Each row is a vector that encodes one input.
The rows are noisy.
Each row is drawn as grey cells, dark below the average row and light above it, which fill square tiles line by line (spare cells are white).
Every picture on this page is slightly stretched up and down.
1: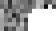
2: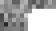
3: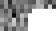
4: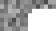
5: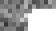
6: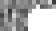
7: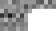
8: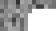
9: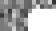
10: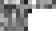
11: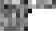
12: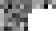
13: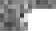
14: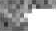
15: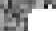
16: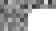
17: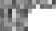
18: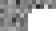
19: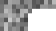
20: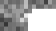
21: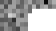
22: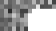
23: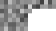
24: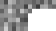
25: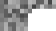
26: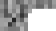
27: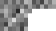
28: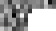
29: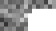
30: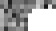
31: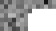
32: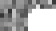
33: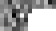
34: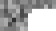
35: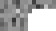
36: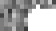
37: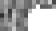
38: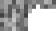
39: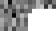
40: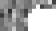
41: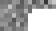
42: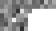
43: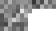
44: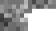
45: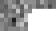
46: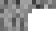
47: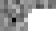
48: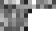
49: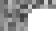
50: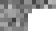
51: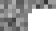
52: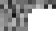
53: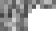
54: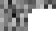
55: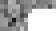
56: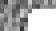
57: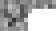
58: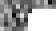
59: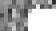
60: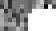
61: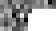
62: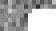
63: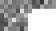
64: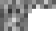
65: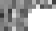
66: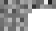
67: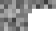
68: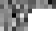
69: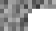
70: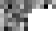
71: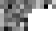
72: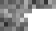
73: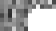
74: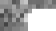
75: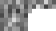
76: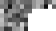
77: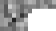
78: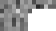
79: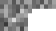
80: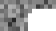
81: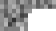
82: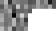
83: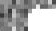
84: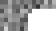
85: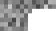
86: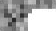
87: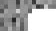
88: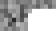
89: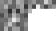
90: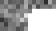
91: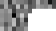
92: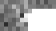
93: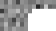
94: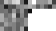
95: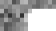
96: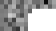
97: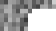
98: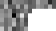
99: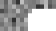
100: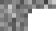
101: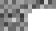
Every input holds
either a point on a 5-point line, or a list of up to three points on a 4-point line.
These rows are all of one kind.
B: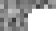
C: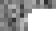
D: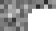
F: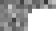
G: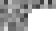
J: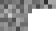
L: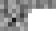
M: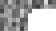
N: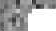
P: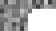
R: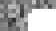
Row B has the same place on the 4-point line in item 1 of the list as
F, L and N.
